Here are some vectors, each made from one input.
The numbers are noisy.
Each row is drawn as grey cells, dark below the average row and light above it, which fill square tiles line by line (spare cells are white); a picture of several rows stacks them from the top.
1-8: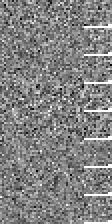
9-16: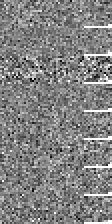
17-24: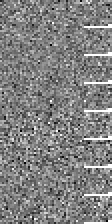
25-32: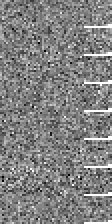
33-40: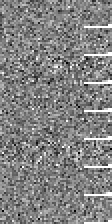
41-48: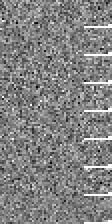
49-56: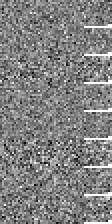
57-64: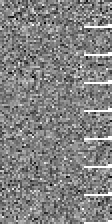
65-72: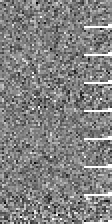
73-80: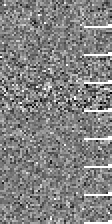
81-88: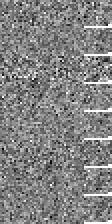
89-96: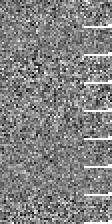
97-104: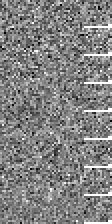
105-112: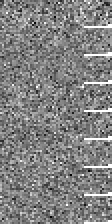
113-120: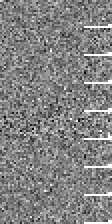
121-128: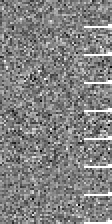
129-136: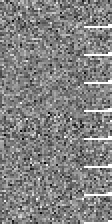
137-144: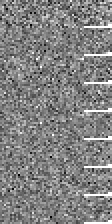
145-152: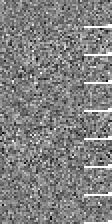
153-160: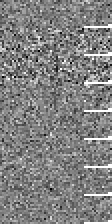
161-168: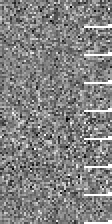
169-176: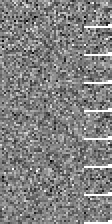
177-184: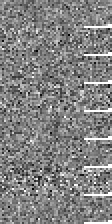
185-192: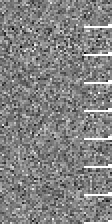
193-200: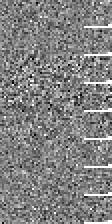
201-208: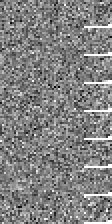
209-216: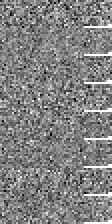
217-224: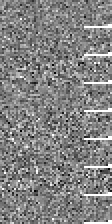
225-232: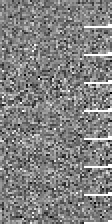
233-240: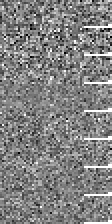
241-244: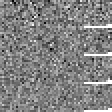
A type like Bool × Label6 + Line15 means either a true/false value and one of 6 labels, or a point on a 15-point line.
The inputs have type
(Bool × Bool × Bool + Circle17) × Circle17.
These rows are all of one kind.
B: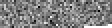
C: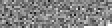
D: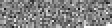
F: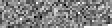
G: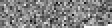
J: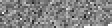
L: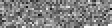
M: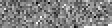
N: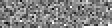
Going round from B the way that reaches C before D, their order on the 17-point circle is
B, G, N, C, D, L, F, J, M.
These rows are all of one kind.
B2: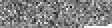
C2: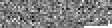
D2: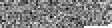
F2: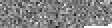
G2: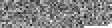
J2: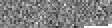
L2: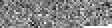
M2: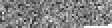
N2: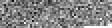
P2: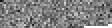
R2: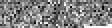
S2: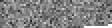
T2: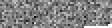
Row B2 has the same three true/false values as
G2, L2 and M2.
